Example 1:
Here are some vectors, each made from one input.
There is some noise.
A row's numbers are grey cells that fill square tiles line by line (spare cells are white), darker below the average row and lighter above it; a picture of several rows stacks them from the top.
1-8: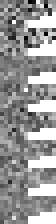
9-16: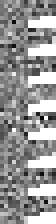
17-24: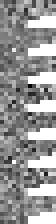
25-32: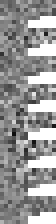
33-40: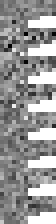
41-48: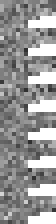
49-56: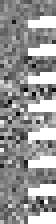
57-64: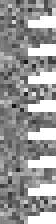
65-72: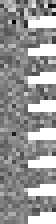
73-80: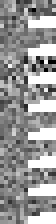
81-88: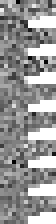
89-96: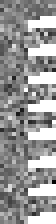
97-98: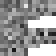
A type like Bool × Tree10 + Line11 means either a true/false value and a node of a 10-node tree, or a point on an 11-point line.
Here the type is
Tree7 + Tree11.
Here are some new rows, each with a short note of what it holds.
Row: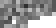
a node of a 7-node tree
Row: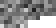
a node of an 11-node tree
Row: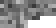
a node of an 11-node tree
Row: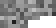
a node of an 11-node tree
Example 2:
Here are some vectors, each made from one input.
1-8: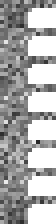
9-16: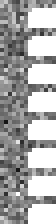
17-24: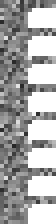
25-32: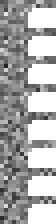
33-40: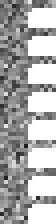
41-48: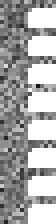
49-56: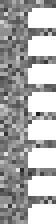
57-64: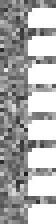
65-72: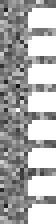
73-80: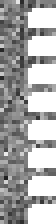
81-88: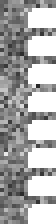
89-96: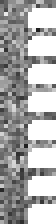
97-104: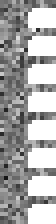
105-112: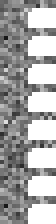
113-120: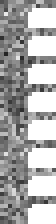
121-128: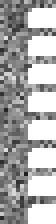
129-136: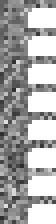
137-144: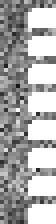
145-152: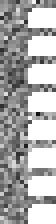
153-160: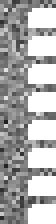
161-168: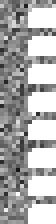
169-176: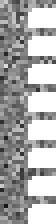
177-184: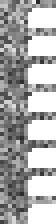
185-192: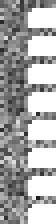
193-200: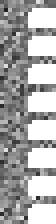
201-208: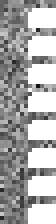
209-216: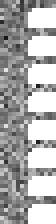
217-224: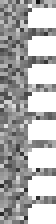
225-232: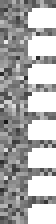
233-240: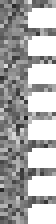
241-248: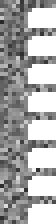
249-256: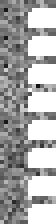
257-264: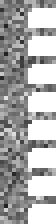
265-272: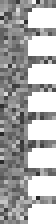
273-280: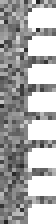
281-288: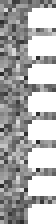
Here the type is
Bool × Bool × Bool + Circle19.
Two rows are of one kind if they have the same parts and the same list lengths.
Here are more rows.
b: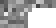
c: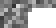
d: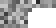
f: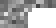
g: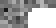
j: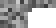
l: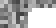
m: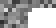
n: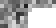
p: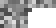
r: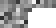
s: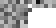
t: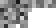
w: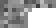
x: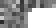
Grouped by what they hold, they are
b, f, g, w
c, d, j, l, m, n, p, r, s, t, x

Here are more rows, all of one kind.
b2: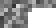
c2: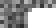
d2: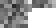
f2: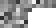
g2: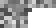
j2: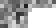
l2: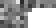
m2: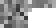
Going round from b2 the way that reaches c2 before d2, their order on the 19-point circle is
b2, l2, c2, d2, m2, j2, g2, f2.
